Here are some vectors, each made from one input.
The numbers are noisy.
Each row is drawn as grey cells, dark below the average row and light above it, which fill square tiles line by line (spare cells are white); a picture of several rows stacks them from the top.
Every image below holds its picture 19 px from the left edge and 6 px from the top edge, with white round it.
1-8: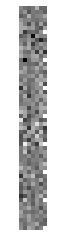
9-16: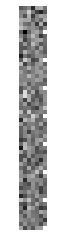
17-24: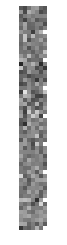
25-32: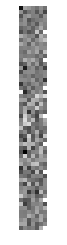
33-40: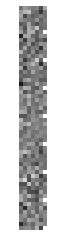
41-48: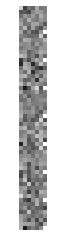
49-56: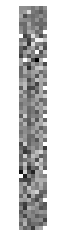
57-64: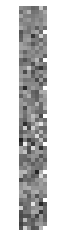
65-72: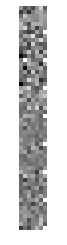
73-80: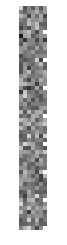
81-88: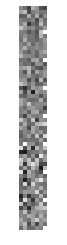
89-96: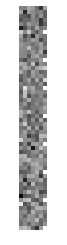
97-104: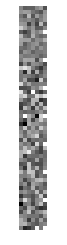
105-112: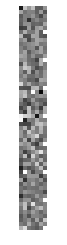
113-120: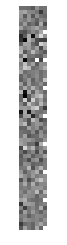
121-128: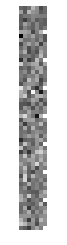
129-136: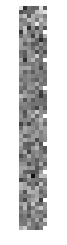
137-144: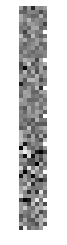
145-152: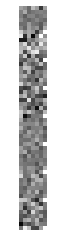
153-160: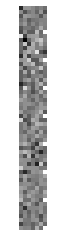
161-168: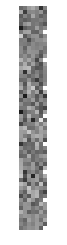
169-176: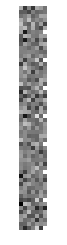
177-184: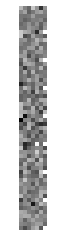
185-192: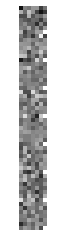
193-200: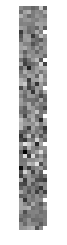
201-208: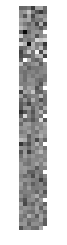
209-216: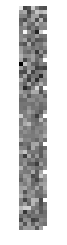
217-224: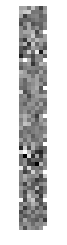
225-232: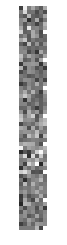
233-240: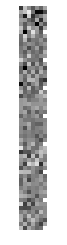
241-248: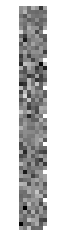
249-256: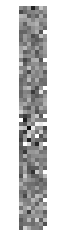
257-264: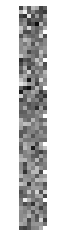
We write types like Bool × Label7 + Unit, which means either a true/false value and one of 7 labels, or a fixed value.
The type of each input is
Bool × (Label4 + Line11).
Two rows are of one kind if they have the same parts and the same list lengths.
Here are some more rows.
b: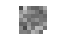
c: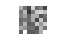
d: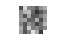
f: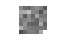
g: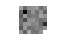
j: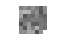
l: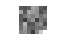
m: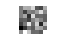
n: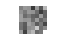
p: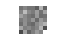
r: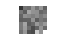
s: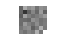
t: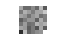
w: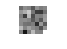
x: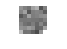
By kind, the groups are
b, c, d, f, j, n, p, t, w, x
g, l, m, r, s

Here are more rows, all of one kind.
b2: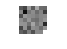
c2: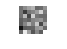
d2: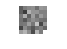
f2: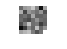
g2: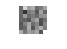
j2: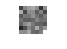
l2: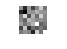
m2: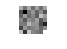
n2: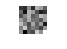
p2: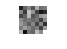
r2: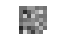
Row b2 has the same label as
c2, f2, j2 and r2.
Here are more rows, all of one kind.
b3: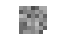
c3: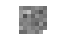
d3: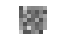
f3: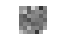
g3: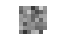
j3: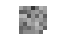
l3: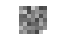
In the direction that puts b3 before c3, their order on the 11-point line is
j3, b3, c3, g3, l3, f3, d3.
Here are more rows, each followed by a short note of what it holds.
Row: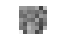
a point on an 11-point line and a true/false value
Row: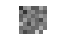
one of 4 labels and a true/false value
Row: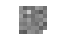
a point on an 11-point line and a true/false value
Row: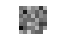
one of 4 labels and a true/false value
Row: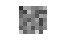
one of 4 labels and a true/false value
